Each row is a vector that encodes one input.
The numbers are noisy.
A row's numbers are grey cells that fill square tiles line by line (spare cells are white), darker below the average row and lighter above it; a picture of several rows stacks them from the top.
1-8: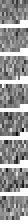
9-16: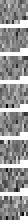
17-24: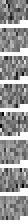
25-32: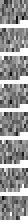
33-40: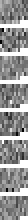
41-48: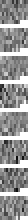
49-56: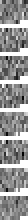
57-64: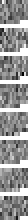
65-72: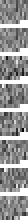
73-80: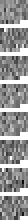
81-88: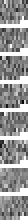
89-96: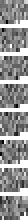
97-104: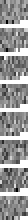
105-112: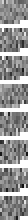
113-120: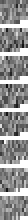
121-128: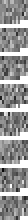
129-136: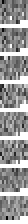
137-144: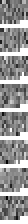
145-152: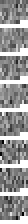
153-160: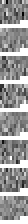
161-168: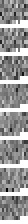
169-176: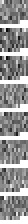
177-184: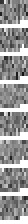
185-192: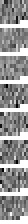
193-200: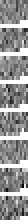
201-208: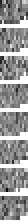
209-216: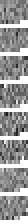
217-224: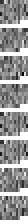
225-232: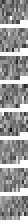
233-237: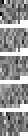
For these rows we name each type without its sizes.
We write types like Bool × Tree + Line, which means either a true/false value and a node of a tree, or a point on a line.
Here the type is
Bool × Line × Line.
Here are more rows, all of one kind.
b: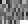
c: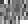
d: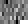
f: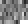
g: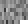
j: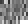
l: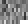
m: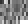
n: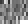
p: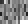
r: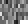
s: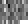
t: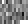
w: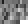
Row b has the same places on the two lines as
c, j, m and n.
